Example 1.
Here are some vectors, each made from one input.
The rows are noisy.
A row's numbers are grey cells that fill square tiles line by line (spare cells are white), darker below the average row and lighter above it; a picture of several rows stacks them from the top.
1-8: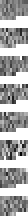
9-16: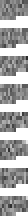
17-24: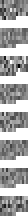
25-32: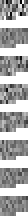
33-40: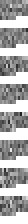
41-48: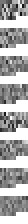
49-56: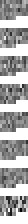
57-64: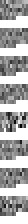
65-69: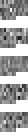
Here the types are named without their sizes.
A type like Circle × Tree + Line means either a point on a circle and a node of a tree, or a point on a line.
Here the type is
List(Line).
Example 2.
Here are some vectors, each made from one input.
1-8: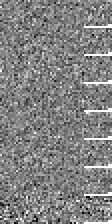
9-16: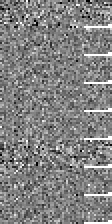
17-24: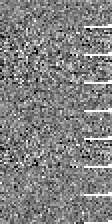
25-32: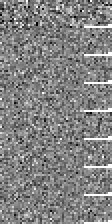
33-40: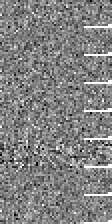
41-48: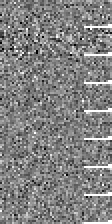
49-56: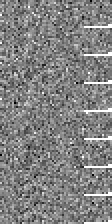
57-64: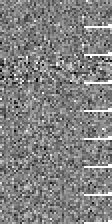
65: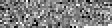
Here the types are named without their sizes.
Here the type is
Bool × (Line × Line + Unit).
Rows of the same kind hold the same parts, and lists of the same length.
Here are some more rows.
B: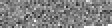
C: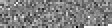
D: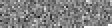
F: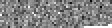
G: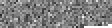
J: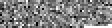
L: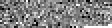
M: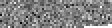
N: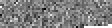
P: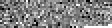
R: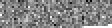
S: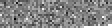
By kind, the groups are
B, C, D, F, G, M, N, R, S
J, L, P

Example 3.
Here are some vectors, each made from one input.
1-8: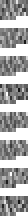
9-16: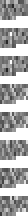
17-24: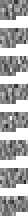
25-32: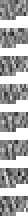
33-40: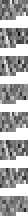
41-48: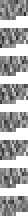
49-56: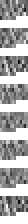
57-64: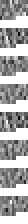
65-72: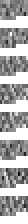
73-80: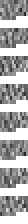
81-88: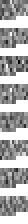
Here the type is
Line6 + Line7.
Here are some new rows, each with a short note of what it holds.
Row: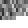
a point on a 6-point line
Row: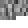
a point on a 7-point line
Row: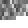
a point on a 6-point line
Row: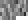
a point on a 7-point line
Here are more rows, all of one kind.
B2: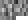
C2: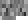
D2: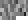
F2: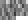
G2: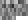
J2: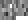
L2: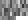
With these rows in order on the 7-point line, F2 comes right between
G2 and L2.
